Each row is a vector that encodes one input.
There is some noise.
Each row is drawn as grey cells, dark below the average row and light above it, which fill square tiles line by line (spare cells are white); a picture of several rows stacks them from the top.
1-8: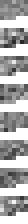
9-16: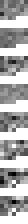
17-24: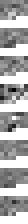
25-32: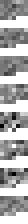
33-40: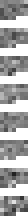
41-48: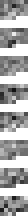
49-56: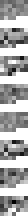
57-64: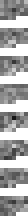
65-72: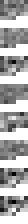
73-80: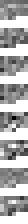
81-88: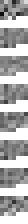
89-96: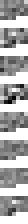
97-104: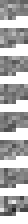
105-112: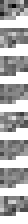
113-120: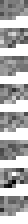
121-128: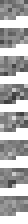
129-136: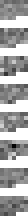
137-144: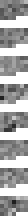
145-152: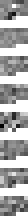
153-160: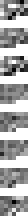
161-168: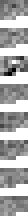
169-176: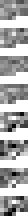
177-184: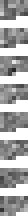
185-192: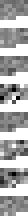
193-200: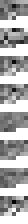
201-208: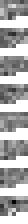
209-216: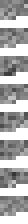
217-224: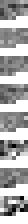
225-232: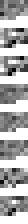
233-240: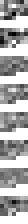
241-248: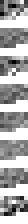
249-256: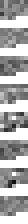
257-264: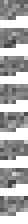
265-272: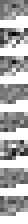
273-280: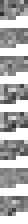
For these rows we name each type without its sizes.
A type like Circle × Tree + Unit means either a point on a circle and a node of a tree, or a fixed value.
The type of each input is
List(Line).
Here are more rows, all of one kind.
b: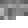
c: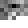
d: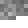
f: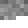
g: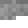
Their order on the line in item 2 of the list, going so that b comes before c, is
b, f, d, c, g.
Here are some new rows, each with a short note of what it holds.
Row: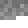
a list of two items
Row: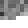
a list of one item
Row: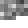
a list of two items
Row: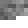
a list of one item
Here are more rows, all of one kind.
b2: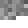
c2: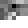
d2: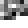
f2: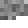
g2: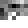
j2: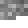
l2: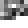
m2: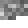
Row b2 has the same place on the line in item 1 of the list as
j2 and m2.
